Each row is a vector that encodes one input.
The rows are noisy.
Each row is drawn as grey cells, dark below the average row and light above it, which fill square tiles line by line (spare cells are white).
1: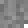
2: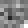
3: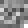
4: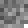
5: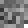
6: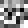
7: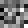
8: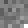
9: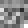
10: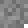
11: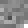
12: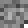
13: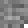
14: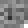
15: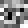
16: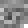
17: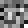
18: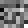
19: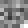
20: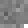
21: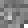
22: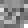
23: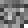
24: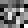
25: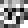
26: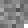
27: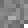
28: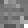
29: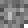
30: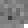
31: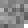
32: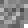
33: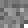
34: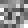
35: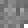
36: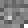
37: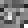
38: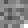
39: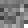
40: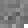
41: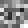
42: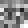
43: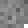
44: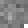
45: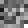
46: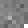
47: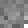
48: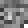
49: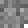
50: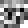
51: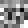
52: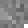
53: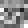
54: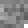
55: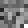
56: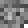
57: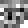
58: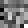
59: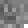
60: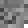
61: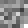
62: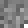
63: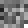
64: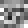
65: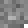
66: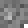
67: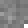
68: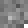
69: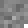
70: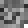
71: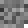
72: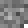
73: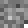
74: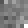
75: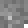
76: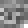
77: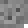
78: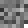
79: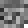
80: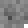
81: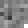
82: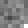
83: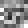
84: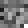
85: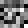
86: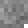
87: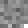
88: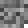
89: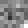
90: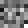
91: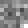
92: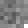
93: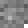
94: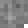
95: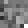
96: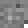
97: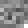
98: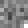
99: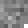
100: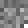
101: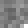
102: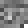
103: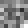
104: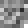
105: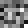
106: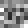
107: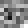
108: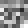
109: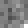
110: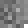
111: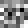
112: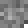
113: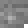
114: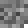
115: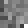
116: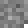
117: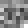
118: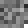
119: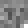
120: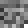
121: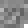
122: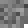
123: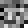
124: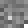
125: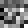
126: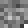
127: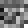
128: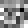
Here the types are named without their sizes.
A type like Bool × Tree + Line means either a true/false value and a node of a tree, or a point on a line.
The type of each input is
(Bool × Bool × Bool × Bool + Unit) × Line.
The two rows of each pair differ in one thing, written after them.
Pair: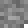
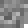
one of the four true/false values
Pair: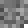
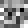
one of the four true/false values
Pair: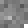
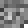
the place on the line
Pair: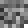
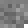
one of the four true/false values
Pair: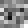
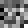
the place on the line
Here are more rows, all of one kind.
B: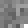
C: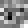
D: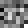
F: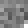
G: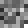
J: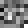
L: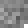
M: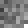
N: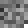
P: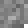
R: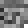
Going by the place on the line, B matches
C, M and R.
